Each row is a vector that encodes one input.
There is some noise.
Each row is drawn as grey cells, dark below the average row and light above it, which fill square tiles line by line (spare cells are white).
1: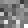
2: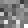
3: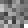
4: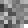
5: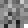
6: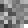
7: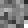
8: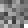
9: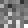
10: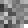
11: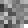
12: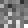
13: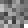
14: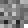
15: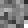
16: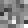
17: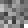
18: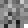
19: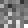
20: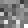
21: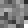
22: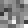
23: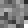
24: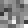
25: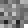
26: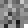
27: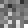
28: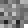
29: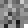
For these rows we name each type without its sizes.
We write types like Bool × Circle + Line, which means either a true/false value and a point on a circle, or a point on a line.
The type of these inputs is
Bool × Bool × Bool.
